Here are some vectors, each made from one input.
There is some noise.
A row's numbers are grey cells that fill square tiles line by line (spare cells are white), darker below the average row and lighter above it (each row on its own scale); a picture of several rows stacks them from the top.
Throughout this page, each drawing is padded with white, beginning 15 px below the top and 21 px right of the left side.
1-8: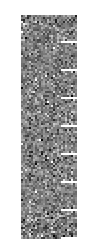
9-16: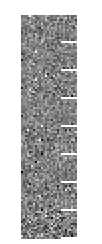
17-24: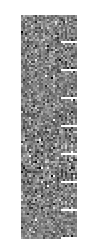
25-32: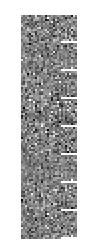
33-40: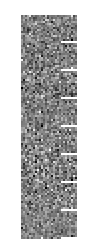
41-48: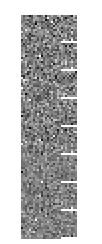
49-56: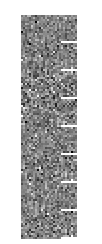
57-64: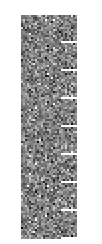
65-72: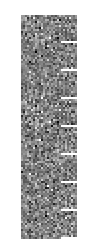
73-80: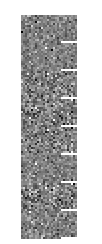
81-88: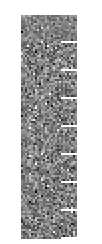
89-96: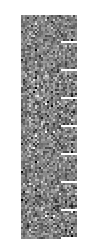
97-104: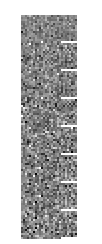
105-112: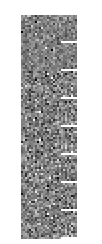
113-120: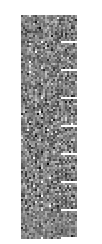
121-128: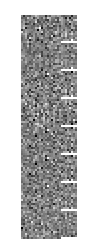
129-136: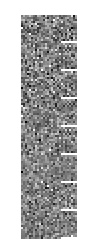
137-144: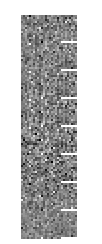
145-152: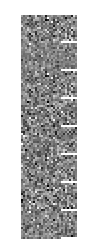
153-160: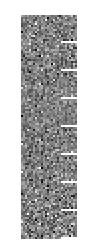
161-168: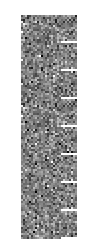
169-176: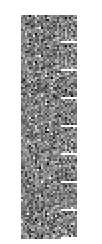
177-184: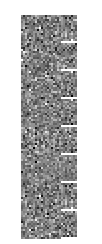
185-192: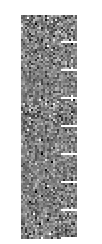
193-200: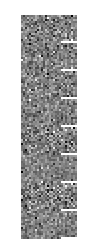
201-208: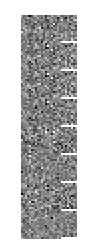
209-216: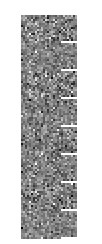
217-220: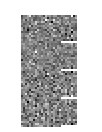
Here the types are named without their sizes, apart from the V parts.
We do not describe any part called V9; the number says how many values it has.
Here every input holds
a list of items, each a true/false value and a value of V9.
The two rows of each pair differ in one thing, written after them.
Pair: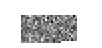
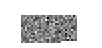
the value of V9 in item 1 of the list
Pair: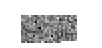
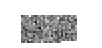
the value of V9 in item 2 of the list
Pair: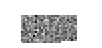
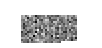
the value of V9 in item 2 of the list
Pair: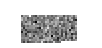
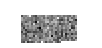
the true/false value in item 2 of the list
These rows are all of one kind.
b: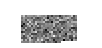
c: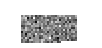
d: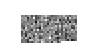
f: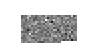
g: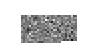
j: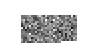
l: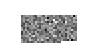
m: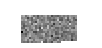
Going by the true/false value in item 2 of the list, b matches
c and m.
